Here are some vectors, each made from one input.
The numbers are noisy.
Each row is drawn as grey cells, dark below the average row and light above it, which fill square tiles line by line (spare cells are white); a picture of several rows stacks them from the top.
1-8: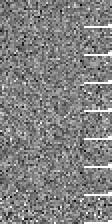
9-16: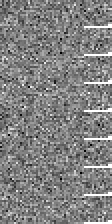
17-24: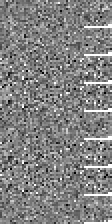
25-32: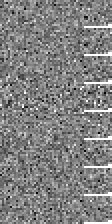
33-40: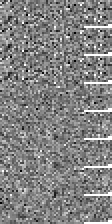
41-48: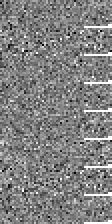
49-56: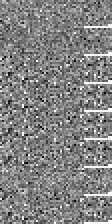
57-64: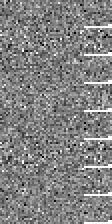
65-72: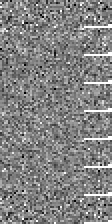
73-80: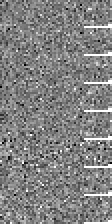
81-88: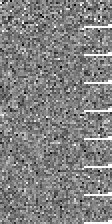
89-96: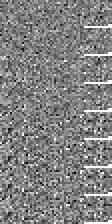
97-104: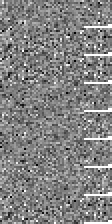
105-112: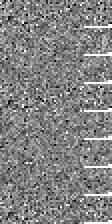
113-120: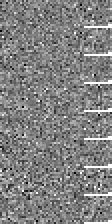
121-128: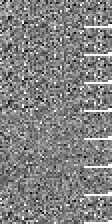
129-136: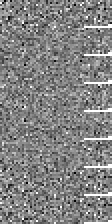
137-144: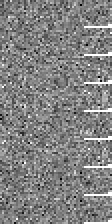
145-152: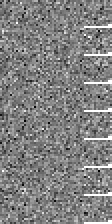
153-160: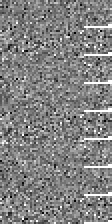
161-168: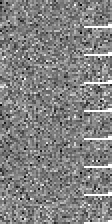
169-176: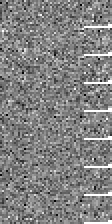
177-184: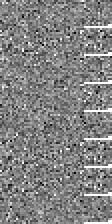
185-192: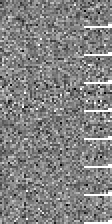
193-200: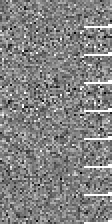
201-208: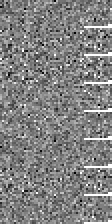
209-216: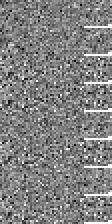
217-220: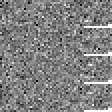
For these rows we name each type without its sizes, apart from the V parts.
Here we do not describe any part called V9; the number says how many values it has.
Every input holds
a node of each of two trees, together with a list of values of V9.
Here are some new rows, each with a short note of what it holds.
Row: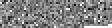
a node of each of two trees, together with the empty list
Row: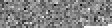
a node of each of two trees, together with a list of two items
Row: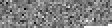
a node of each of two trees, together with a list of two items
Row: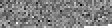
a node of each of two trees, together with a list of two items
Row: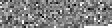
a node of each of two trees, together with the empty list
